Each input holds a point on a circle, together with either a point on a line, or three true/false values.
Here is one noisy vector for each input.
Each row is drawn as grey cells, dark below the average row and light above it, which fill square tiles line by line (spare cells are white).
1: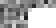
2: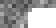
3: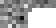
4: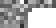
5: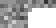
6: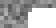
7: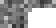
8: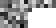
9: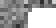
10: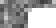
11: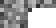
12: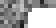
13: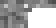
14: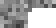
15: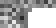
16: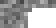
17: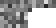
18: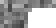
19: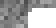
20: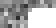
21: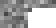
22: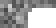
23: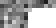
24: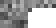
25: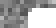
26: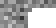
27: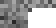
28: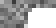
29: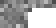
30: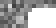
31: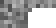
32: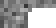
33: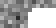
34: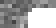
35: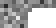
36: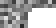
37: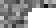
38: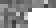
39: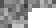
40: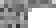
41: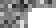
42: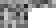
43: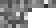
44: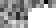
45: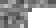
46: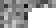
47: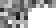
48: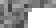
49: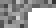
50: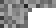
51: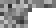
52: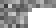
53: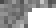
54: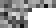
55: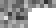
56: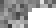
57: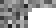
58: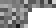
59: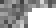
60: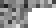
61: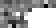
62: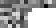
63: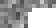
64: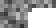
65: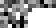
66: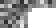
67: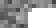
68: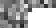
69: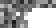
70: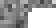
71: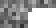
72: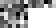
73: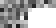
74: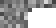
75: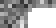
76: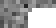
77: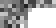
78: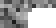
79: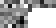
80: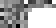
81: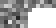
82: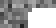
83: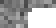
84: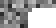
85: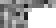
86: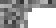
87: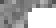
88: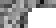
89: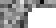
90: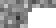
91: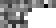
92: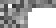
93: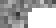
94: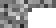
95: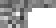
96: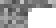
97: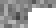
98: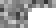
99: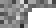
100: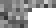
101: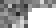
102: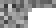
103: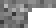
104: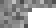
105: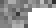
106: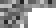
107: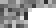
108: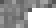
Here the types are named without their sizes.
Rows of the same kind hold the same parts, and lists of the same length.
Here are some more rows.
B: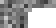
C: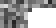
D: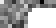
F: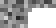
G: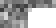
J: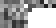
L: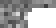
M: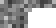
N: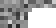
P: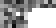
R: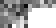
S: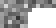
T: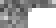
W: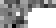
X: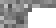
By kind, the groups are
B, D, J, M, N
C, F, G, L, P, R, S, T, W, X

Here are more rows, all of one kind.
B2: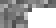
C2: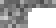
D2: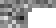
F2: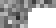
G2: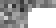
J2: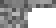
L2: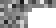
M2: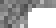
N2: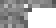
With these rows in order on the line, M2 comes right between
C2 and G2.
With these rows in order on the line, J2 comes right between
C2 and L2.
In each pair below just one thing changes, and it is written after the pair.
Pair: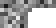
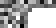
one of the three true/false values
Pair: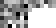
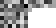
the place on the circle
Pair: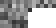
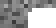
one of the three true/false values
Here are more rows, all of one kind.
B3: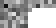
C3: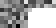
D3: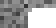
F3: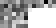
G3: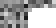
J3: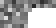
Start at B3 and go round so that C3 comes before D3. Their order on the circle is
B3, F3, J3, G3, C3, D3.
